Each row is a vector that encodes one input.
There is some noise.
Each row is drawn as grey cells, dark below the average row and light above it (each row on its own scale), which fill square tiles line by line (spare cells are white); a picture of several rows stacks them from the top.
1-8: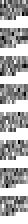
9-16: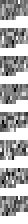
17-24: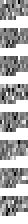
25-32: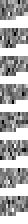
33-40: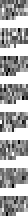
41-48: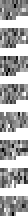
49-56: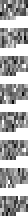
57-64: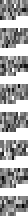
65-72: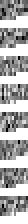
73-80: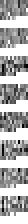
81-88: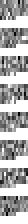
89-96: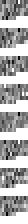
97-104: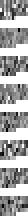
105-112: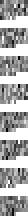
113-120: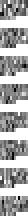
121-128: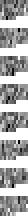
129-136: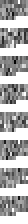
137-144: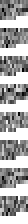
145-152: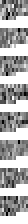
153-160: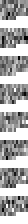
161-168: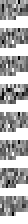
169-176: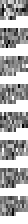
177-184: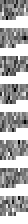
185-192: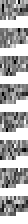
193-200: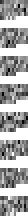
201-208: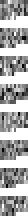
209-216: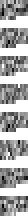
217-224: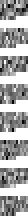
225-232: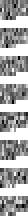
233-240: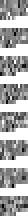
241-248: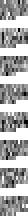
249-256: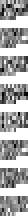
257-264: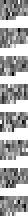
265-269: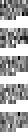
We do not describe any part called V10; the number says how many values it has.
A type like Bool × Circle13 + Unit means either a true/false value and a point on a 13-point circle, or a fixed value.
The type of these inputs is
List2(Bool × V10).
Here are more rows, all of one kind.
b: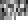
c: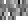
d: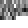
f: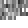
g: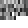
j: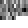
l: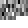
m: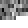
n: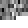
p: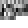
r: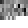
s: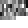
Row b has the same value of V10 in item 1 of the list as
m and n.
